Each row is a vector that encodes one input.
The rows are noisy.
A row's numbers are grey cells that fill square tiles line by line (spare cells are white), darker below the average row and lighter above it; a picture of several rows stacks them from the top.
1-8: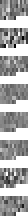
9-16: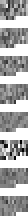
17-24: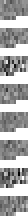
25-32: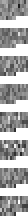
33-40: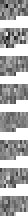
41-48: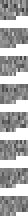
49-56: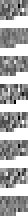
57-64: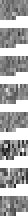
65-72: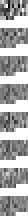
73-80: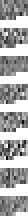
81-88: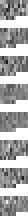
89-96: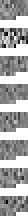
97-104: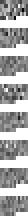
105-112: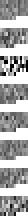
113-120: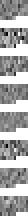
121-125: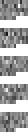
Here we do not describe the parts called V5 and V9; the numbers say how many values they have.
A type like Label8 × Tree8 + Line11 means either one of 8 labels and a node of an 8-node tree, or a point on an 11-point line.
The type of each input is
Line4 × (Line4 + V9) + V5.
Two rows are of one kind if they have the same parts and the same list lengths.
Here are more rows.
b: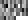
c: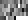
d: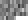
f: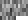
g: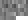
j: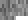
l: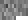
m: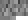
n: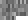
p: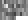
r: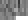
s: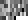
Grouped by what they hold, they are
b, g, j, n
c, f, p, s
d, l, m, r

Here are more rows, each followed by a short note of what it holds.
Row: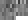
a point on each of two 4-point lines
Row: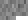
a point on a 4-point line and a value of V9
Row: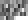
a point on a 4-point line and a value of V9
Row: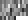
a value of V5
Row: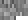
a point on a 4-point line and a value of V9
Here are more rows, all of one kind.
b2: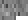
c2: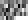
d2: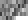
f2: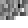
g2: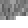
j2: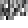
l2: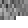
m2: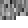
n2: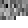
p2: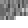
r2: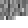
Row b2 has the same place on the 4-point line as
c2, m2 and n2.
